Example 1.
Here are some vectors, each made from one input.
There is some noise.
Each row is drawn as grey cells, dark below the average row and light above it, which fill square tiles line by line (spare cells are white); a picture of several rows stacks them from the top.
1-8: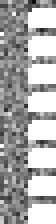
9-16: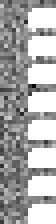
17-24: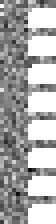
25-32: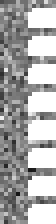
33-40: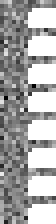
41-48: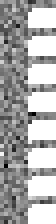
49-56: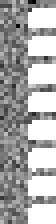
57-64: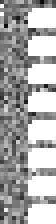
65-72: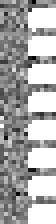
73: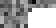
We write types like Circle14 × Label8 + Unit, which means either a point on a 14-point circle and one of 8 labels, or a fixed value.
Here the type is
Circle8 + Line8.
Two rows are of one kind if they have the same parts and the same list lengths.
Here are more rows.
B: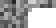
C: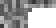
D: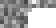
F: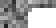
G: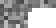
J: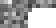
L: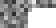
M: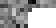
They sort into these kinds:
B, D, F, L
C, G, J, M

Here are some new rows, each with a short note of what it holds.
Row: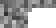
a point on an 8-point line
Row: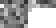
a point on an 8-point line
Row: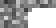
a point on an 8-point line
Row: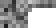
a point on an 8-point line
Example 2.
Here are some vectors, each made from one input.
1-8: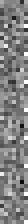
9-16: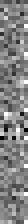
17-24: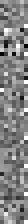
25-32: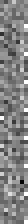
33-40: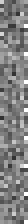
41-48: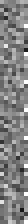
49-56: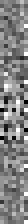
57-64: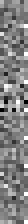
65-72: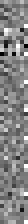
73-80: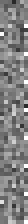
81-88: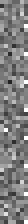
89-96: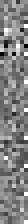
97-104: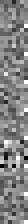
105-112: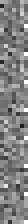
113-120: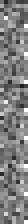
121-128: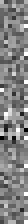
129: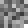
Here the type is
List2(Line4 × Line4).
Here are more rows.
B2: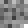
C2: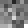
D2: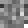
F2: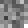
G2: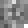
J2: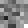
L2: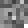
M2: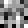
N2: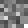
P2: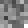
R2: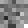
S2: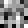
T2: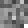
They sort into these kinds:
B2, G2, N2
C2, D2, F2, J2, L2, P2, R2, T2
M2, S2

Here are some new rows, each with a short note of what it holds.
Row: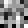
the empty list
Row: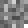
a list of two items
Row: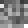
a list of two items
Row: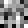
the empty list
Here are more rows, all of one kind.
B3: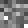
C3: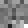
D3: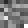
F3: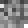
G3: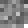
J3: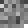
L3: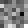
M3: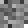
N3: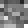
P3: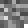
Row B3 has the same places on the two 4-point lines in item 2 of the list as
C3, F3 and M3.
